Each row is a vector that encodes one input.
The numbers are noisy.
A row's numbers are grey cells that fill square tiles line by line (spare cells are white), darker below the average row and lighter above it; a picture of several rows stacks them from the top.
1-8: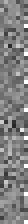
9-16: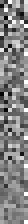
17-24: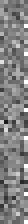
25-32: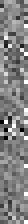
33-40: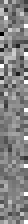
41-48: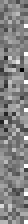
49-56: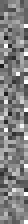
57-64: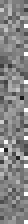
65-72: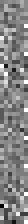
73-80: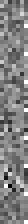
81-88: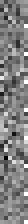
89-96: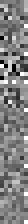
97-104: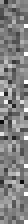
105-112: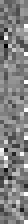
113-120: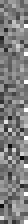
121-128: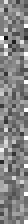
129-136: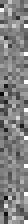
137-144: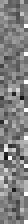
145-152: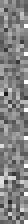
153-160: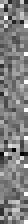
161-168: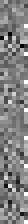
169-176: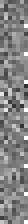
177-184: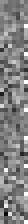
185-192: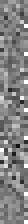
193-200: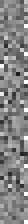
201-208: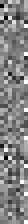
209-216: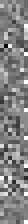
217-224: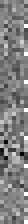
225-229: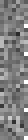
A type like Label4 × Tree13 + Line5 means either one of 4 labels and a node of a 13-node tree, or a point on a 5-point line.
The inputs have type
Circle15.
